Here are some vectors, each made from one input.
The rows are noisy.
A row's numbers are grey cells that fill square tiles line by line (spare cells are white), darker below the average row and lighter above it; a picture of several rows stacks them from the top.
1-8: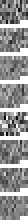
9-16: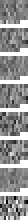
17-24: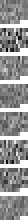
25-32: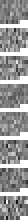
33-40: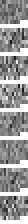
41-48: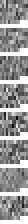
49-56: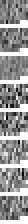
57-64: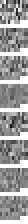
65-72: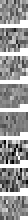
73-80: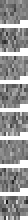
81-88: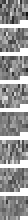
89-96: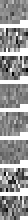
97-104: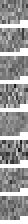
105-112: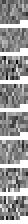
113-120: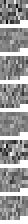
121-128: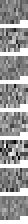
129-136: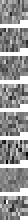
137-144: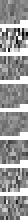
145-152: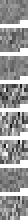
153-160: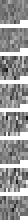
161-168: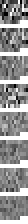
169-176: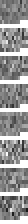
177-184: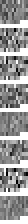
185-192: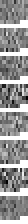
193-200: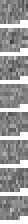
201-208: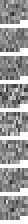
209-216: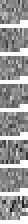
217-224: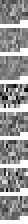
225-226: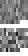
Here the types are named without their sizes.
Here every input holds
a point on a line, together with either a label, or a point on a line and a true/false value.
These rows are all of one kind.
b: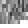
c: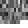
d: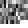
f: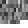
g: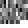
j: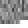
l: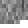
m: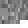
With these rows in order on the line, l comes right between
b and j.
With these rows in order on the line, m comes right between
g and j.
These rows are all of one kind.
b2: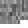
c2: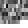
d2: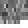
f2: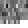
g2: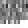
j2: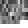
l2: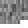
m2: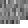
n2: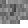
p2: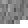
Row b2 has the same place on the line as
d2, f2, g2 and l2.
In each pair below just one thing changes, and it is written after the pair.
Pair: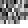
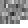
the true/false value
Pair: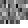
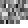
the place on one of the two lines
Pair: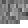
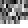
the true/false value
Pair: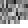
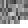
the true/false value
